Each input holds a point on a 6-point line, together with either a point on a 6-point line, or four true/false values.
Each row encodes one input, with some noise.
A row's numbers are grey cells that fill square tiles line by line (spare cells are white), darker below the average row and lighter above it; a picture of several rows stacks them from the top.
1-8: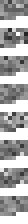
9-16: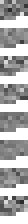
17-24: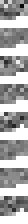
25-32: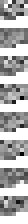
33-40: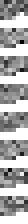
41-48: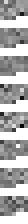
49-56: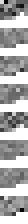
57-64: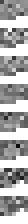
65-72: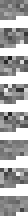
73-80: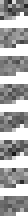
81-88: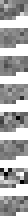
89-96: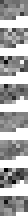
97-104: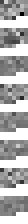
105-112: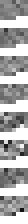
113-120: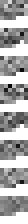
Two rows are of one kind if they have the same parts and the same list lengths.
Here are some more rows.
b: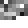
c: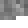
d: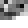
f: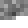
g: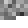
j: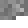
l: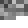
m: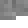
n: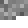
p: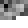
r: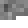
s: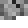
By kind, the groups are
b, d, f, g, l, m, n, s
c, j, p, r

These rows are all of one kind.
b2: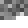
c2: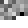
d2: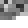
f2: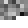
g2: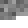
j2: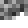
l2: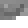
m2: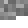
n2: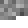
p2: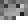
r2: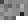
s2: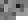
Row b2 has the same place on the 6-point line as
c2, f2, l2 and m2.
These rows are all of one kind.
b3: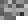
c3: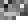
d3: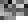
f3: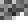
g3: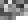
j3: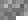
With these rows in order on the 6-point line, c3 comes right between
d3 and j3.
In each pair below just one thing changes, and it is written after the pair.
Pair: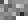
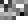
the place on the 6-point line
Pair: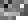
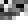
the place on the 6-point line
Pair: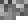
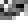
one of the four true/false values
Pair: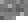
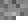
the place on the 6-point line
